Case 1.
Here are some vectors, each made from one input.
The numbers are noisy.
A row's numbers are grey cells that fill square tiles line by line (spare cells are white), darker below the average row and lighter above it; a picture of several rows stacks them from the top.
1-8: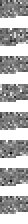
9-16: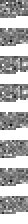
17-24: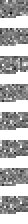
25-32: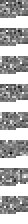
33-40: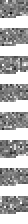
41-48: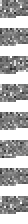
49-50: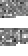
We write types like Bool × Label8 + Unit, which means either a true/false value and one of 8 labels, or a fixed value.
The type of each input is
Label7.
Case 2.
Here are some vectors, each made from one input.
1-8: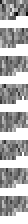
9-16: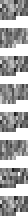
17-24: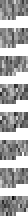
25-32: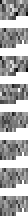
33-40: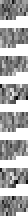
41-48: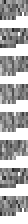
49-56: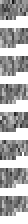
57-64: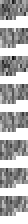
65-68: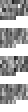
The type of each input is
Label7.
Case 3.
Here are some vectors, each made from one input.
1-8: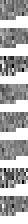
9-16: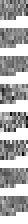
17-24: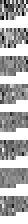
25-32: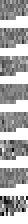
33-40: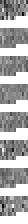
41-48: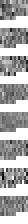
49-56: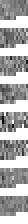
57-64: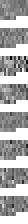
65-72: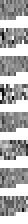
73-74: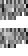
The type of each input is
Line8.
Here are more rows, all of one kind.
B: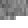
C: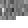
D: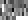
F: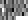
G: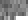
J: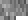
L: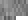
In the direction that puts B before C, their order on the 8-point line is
G, B, C, F, L, J, D.
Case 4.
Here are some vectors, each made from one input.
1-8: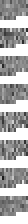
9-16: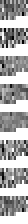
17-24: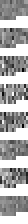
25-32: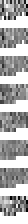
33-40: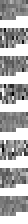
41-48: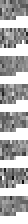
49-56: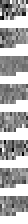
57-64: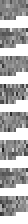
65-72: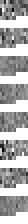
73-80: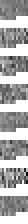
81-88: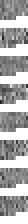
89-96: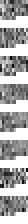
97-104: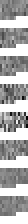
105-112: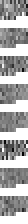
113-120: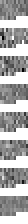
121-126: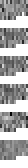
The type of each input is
Line10.
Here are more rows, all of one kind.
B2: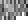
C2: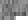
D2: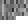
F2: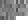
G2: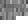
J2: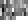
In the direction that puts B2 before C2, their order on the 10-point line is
D2, F2, B2, G2, J2, C2.
